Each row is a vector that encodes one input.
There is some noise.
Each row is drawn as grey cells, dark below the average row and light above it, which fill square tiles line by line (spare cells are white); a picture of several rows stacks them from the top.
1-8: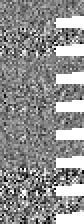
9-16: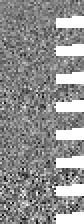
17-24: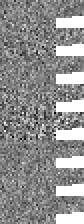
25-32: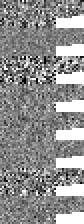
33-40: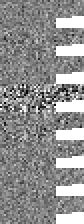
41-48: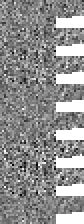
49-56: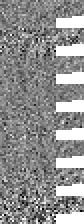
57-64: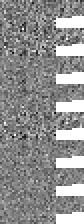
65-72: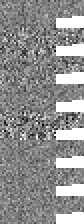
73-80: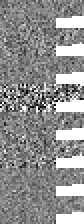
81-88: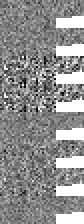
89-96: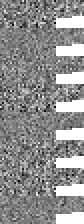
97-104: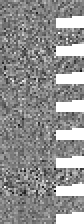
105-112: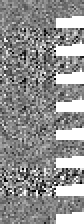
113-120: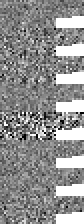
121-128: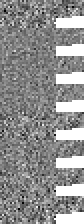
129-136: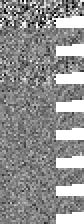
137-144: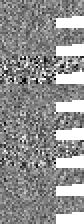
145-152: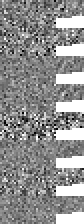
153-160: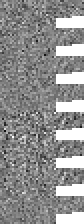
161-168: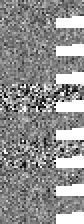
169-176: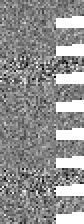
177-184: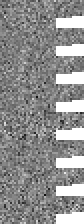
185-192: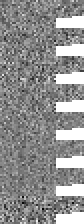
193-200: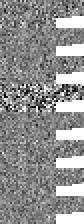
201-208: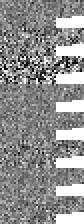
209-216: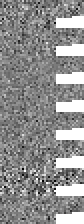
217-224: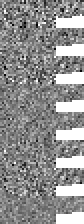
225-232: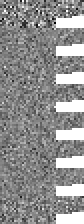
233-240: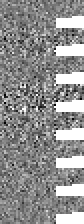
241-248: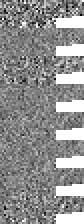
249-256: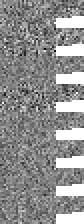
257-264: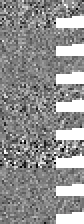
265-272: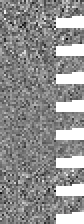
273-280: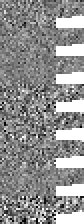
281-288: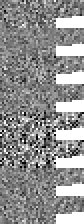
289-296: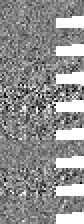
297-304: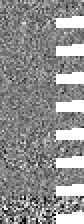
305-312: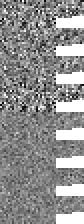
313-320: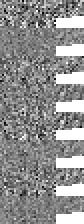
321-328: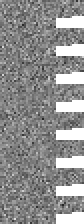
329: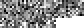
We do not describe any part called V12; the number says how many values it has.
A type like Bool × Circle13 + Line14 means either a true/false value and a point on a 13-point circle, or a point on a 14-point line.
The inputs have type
Bool × Bool × Bool × (Circle13 + Unit) × V12 + List3(Circle9).
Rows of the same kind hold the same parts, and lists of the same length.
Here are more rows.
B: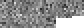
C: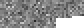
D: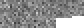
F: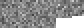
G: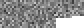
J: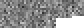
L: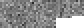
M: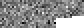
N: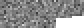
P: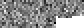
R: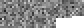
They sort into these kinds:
B, P
C, G, J, R
D, L
F
M
N

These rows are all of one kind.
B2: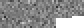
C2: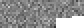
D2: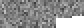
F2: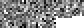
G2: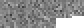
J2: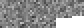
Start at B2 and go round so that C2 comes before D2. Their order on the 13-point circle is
B2, F2, J2, C2, D2, G2.
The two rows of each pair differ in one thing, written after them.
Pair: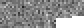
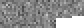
one of the three true/false values
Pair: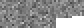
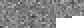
the place on the 13-point circle
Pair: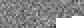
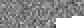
one of the three true/false values
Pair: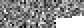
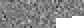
one of the three true/false values
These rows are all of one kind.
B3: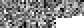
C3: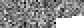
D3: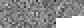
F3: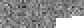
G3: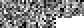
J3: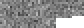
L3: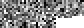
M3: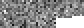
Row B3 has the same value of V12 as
C3 and D3.
